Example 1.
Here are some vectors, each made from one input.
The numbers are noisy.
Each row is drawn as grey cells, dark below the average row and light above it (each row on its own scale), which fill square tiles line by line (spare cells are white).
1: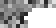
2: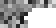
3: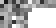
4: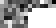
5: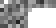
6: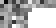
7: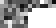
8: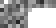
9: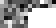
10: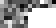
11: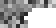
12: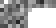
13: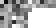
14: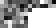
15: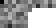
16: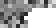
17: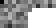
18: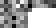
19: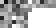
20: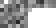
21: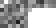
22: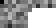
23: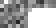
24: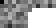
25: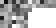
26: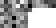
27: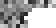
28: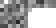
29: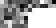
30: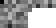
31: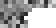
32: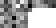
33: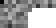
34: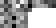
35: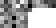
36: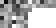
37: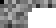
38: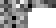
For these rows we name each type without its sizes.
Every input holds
a label.
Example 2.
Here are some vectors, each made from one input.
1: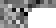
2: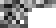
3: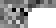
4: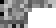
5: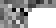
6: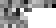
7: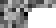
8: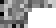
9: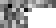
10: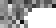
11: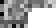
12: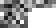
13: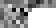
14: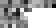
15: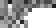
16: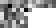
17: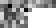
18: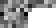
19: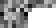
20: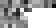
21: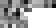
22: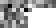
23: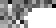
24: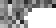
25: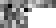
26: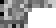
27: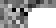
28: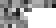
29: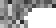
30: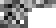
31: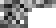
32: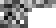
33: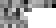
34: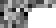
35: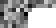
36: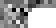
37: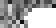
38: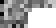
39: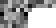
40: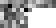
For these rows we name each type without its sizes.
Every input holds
a point on a line.
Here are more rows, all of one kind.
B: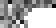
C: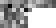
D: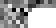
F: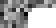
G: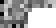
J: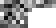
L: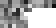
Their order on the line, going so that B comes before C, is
G, F, D, B, L, C, J.
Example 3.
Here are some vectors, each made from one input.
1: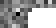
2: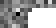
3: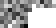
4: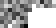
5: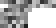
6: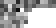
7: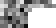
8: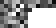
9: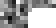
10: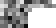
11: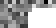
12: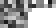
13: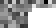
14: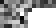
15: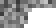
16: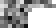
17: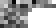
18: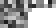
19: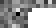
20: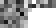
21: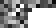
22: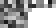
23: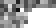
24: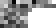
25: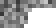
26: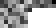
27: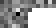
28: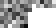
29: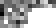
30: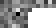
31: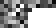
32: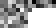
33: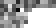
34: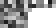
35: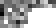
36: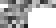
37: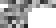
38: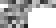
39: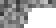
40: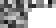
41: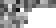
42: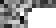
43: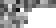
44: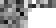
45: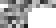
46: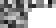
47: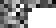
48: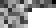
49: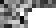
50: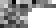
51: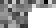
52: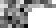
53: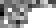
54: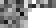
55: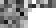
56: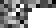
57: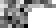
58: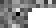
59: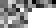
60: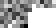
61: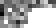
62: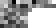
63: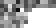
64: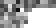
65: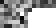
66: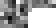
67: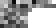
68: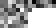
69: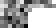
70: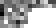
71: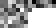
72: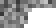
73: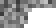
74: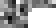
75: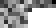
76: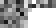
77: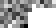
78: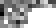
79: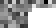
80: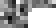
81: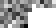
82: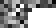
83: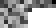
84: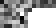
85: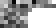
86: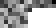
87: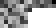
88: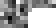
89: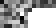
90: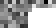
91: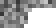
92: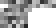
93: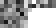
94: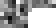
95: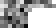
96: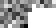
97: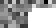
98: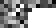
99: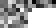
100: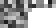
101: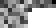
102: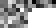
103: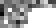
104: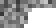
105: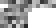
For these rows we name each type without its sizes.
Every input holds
a point on a line.
